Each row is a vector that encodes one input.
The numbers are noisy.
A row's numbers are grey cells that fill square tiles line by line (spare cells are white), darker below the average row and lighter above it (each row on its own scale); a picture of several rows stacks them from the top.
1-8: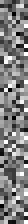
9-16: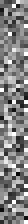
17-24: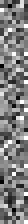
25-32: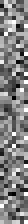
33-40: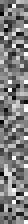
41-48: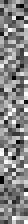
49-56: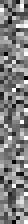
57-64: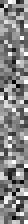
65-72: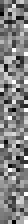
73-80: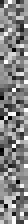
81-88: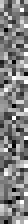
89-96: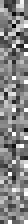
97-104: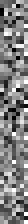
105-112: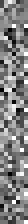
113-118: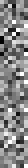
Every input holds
either a point on a 6-point line, or a list of up to two points on a 7-point line.
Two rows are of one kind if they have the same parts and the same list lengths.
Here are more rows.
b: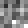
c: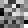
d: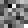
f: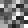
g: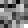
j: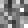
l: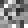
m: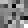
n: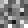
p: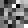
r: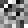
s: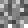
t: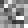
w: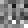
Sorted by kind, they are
b, g, m, w
c, d, f, p
j, n, s
l, r, t

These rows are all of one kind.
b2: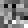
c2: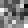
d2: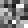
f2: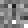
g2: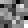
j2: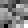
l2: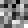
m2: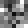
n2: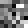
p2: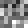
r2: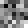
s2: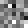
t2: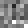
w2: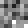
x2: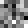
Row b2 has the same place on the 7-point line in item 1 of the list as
l2, r2, w2 and x2.
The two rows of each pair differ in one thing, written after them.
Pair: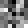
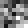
the place on the 7-point line in item 2 of the list
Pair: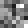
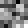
the place on the 7-point line in item 2 of the list
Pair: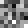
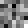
the place on the 7-point line in item 2 of the list
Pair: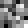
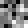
the place on the 7-point line in item 1 of the list
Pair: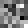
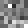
the place on the 7-point line in item 1 of the list
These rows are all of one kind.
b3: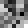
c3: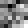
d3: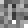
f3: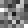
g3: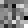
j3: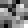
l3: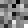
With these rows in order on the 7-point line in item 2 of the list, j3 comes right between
c3 and l3.
